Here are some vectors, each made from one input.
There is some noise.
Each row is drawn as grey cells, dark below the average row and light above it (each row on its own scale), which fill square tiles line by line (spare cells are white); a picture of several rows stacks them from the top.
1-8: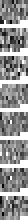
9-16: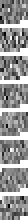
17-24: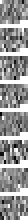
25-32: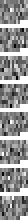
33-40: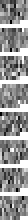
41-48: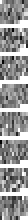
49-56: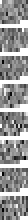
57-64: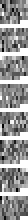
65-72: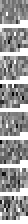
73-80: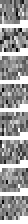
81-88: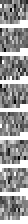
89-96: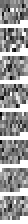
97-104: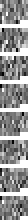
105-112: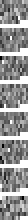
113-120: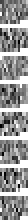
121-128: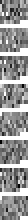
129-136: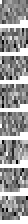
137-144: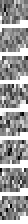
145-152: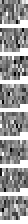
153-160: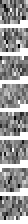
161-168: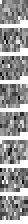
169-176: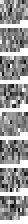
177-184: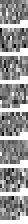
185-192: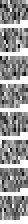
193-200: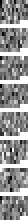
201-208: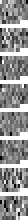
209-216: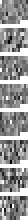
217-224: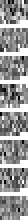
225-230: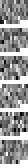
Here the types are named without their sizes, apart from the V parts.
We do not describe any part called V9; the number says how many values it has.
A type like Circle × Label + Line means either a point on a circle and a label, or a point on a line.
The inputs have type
Label × (Line × Line + V9).
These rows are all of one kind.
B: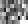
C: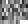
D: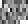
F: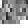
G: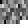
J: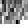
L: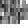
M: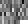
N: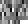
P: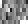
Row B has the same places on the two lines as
F, G, J and P.
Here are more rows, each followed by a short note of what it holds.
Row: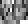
a label and a value of V9
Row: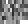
a label and a point on each of two lines
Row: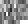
a label and a point on each of two lines
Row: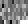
a label and a point on each of two lines
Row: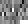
a label and a point on each of two lines
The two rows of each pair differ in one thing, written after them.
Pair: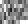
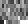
the label
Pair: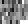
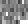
the place on one of the two lines
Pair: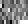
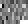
the place on one of the two lines
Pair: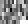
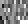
the label
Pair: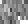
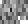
the place on one of the two lines
